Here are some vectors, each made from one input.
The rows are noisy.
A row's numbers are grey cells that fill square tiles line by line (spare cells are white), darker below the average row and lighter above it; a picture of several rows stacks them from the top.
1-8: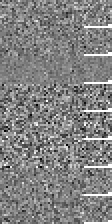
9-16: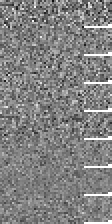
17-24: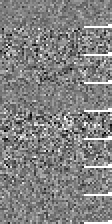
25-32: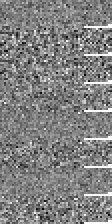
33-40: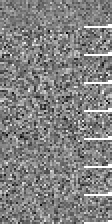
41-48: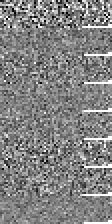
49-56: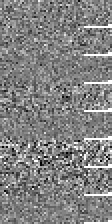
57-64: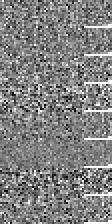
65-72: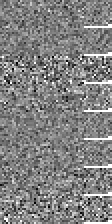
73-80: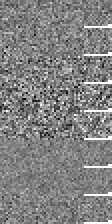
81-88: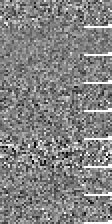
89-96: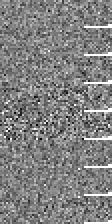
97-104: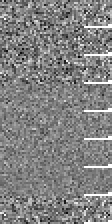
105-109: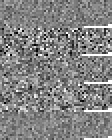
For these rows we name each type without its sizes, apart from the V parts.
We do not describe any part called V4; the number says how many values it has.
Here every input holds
a list of items, each either a point on a circle, or a true/false value and a value of V4.
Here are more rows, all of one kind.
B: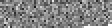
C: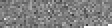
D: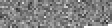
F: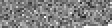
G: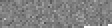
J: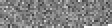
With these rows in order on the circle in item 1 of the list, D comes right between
F and J.
